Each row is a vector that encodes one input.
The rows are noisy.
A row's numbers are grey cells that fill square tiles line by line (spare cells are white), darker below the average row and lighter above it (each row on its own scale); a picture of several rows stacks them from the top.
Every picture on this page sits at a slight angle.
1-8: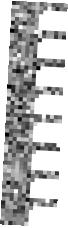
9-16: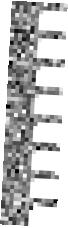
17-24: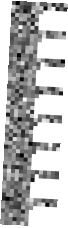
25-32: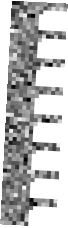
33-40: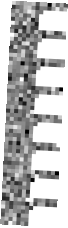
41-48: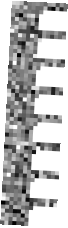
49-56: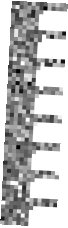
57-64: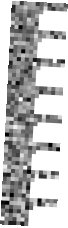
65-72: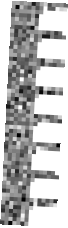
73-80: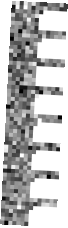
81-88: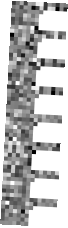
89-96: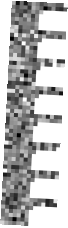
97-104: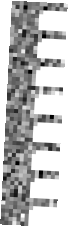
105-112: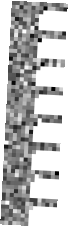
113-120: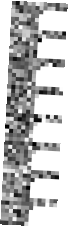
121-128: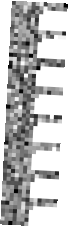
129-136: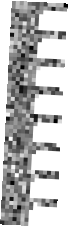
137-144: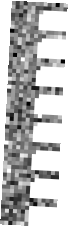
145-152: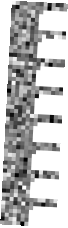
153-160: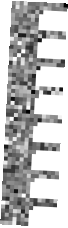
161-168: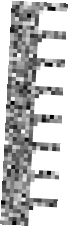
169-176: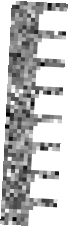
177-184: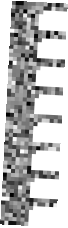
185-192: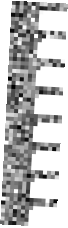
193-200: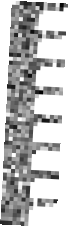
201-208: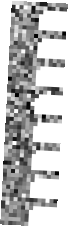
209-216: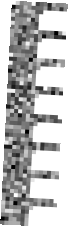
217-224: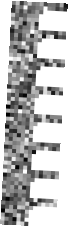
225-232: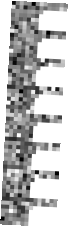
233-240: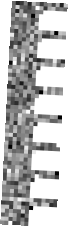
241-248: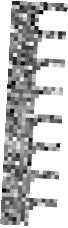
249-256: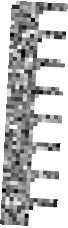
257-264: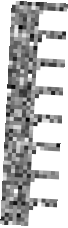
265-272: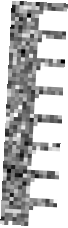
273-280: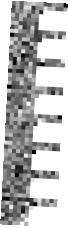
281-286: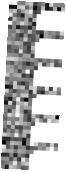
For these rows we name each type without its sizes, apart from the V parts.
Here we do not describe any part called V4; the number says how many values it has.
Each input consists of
a point on a line, together with either a point on a line, or a value of V4.
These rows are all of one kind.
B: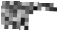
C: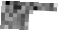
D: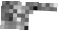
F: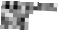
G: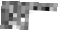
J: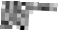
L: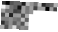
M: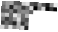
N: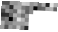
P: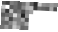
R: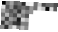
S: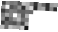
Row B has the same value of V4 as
D and N.
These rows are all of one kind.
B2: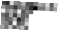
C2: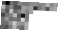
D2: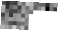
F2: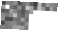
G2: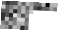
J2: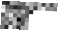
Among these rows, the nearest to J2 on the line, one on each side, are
D2 and F2.
